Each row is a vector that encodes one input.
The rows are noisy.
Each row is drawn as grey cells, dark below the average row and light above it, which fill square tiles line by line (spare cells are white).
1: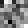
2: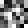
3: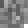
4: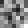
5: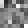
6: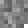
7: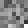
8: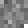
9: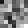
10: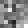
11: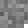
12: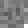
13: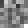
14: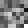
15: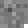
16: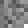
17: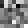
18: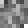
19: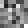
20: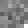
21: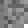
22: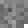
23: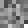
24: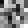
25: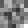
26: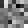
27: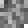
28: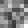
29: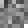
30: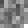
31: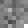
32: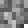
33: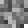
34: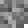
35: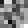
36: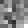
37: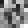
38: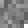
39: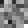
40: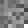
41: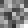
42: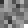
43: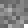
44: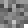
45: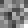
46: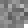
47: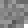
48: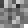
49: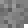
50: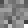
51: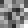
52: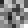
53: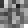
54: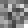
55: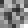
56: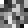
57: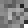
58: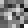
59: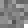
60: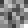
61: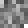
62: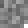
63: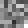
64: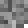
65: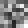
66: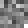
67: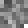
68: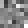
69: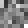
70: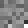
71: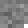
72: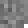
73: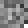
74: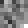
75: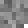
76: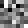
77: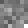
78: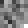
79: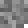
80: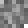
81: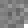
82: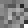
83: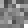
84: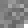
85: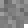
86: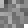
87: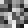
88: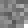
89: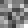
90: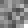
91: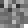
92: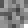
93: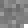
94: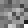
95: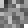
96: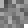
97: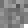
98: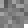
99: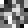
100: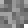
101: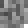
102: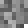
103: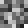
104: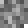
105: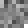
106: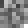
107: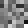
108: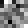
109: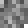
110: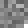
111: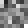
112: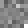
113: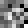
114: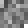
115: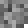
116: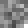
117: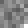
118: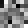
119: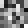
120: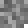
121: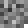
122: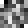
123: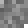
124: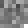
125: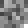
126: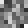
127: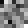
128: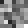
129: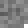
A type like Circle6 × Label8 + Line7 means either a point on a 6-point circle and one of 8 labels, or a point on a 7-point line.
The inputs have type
(Bool × Bool × Bool + Unit) × Line6 + Line5.
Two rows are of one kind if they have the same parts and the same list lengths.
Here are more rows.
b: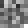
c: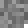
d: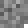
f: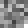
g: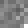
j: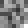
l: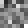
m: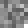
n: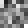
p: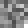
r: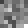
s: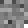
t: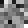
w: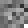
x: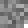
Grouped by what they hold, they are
b, c, d, j, l, n, x
f, g, m, p
r, s, t, w

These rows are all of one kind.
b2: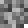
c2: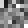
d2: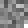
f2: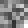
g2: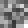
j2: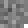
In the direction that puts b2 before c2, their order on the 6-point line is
g2, b2, j2, f2, d2, c2.
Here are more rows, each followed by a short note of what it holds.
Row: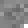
a point on a 6-point line
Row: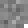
a point on a 6-point line
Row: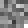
a point on a 6-point line and three true/false values
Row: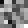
a point on a 5-point line
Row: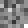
a point on a 5-point line
